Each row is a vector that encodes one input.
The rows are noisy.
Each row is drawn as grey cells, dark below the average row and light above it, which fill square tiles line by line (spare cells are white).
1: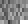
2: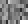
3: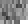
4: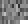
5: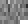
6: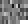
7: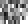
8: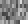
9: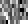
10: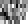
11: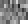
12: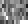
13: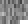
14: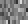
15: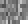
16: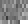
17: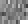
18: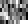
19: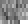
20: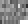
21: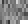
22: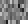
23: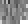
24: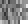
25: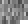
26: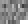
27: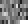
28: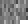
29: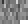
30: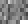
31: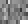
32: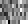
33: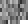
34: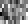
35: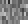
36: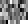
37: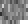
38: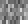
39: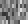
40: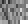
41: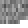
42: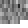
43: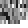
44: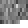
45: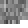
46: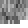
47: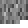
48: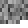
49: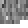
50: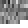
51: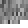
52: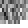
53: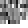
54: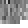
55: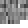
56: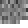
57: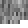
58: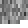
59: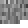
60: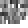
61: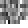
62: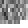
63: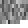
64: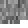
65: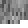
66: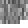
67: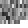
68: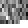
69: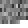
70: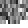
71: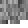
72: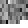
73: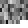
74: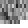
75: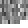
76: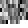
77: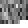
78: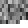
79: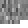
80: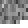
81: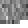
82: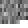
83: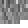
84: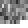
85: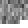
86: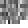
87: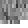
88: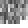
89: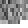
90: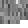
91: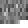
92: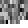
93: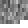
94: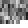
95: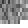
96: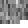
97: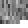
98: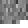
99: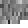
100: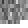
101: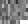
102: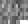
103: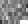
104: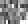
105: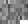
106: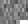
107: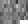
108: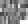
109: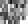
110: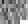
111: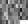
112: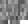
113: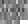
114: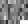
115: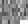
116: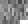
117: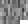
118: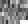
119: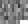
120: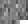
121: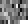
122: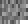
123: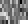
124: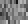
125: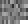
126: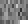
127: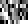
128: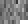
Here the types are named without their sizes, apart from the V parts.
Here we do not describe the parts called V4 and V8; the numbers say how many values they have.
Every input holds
a true/false value and a value of V4, together with either a point on a line, or a value of V8.
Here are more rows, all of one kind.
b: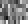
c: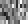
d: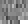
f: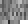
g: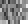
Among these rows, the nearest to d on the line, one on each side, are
c and f.
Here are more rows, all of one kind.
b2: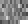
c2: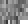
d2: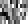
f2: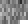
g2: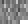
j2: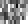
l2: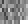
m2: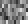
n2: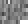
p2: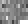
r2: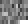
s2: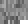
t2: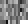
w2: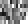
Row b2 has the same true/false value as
d2, n2, p2 and w2.
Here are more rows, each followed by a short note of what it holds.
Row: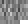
a true/false value, a value of V4 and a value of V8
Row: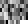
a point on a line, a true/false value and a value of V4
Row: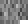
a true/false value, a value of V4 and a value of V8
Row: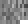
a point on a line, a true/false value and a value of V4
